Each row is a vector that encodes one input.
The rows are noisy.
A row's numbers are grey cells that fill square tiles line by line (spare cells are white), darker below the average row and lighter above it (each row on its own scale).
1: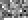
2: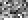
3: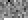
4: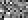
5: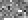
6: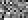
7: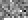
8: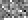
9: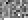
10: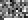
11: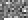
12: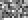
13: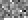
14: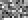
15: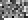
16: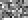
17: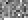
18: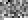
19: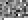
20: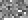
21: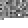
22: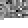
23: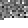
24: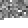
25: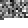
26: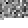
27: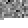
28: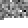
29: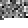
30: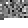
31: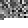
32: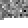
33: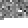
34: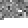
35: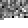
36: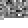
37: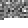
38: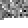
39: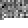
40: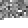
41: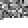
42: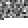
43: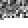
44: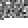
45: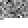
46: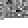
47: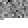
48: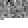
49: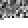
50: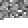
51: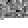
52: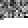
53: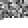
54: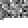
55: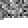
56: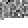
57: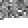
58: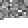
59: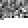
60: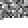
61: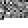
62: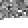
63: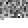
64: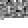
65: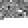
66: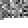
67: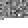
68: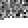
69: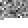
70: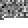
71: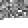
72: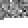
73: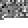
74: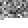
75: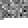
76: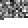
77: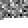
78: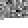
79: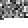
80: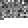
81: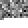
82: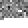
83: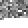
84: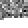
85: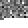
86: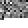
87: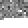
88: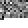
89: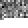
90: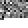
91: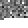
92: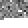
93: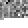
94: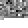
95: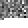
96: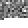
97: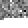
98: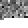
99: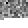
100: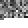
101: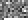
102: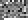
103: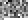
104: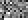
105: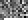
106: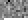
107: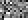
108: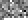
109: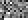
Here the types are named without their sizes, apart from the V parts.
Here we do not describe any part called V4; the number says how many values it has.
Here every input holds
either a label and a value of V4, or a list of points on a line.
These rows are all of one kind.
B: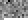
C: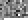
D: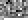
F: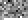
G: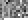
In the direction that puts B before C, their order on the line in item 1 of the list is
F, B, G, C, D.
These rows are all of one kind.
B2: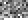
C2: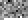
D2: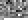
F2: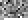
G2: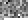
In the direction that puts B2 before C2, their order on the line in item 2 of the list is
B2, G2, F2, C2, D2.
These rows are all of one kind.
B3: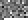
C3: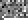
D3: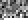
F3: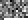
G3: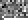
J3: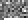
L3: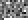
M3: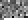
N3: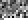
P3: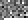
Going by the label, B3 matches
M3 and P3.
